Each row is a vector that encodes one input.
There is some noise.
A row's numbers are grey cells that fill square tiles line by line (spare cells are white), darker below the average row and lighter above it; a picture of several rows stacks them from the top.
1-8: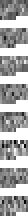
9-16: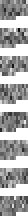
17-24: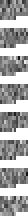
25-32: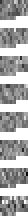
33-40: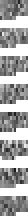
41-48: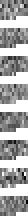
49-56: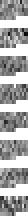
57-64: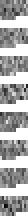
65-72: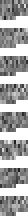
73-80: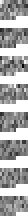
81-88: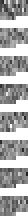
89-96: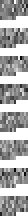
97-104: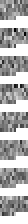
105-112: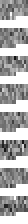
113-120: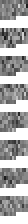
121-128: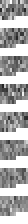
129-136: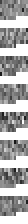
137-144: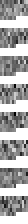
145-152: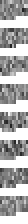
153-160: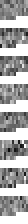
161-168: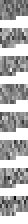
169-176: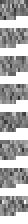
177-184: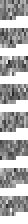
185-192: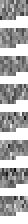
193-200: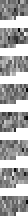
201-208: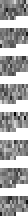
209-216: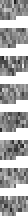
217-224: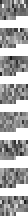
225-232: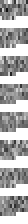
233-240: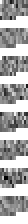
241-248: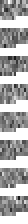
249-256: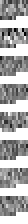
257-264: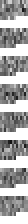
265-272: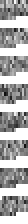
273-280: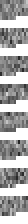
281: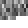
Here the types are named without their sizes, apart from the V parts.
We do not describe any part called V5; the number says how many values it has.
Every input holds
a point on a line, together with a list of items, each either a point on a circle, or a value of V5.
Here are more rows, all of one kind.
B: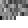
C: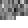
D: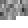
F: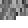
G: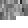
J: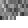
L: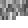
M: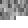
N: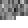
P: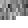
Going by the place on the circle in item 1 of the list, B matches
G and J.
